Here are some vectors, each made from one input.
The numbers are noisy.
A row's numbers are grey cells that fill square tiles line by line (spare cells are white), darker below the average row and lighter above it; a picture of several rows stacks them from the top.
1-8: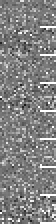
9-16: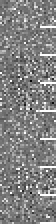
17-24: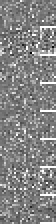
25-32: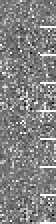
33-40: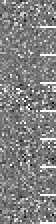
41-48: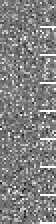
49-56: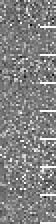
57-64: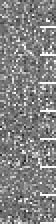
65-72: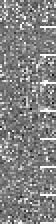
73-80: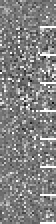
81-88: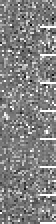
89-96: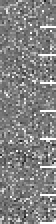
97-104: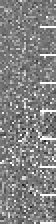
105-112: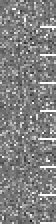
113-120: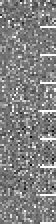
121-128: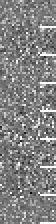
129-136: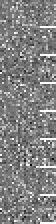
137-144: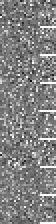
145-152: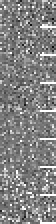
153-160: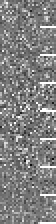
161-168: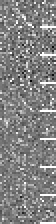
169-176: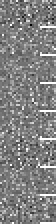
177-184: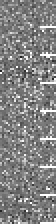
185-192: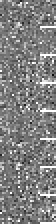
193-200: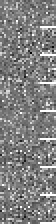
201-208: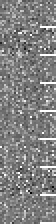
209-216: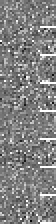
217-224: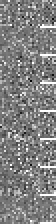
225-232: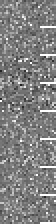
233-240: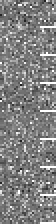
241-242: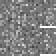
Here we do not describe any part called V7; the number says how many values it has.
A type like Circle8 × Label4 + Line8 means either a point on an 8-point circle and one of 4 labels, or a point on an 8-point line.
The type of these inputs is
Bool × Circle9 + (Line5 + Line10) × V7.
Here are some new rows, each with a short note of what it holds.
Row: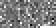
a point on a 9-point circle and a true/false value
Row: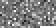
a point on a 9-point circle and a true/false value
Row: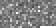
a point on a 10-point line and a value of V7
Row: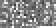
a point on a 10-point line and a value of V7
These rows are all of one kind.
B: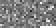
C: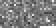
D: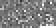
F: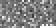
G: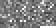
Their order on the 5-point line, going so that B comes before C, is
F, B, C, G, D.
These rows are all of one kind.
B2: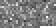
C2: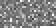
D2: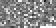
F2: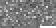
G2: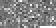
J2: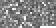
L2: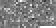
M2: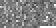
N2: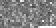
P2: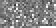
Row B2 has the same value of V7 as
D2, G2, L2 and M2.
